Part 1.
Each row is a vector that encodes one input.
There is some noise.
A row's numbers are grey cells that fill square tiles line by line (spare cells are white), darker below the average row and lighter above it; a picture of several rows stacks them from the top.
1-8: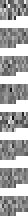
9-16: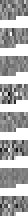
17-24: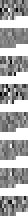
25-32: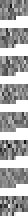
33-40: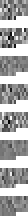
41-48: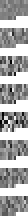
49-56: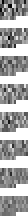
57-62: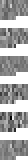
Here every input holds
a point on a 5-point line, together with either a fixed value, or a node of a 9-node tree.
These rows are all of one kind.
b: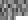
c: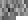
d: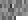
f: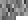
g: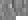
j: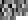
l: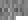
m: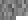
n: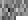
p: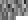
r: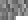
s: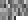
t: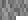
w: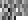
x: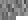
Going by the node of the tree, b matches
c, j, p and r.
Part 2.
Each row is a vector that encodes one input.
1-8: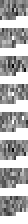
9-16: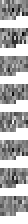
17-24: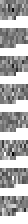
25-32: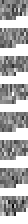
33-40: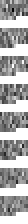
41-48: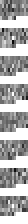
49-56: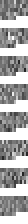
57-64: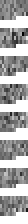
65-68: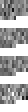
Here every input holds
a point on a 6-point line and three true/false values.
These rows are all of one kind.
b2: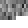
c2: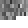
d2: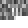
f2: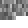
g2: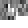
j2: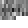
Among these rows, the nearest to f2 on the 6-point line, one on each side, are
b2 and c2.
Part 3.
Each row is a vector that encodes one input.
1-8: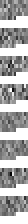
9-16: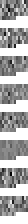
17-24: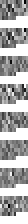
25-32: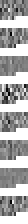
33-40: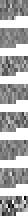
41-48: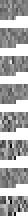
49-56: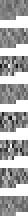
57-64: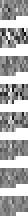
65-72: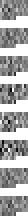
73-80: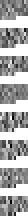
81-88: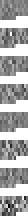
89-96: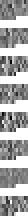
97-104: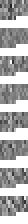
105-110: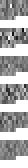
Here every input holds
a point on a 7-point line, together with either a fixed value, or a node of an 11-node tree.
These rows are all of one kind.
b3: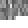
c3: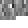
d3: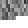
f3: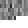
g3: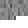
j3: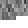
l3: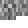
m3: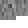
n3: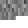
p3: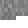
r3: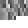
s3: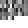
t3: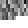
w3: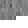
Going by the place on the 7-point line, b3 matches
f3, j3, m3 and t3.
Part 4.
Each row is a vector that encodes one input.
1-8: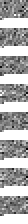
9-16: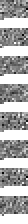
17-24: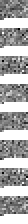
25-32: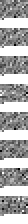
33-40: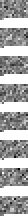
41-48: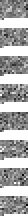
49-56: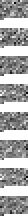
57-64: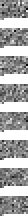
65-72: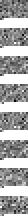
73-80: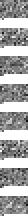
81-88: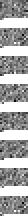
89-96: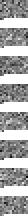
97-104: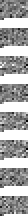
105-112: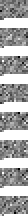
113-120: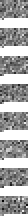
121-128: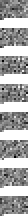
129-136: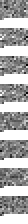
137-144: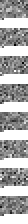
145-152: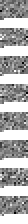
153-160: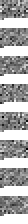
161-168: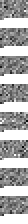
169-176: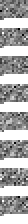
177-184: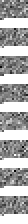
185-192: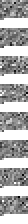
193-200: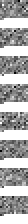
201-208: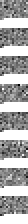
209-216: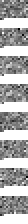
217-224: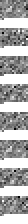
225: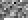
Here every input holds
either a point on an 11-point circle, or three true/false values.
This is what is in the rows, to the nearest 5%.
About 60% of them hold a point on an 11-point circle. The rest hold three true/false values.
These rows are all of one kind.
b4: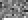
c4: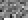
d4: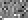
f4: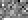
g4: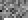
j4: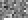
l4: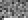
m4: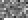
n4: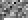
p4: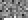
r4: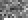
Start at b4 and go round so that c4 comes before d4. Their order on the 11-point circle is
b4, l4, p4, g4, c4, r4, m4, n4, f4, d4, j4.
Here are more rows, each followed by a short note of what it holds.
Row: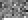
a point on an 11-point circle
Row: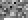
a point on an 11-point circle
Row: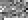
three true/false values
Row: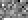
a point on an 11-point circle
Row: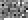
three true/false values
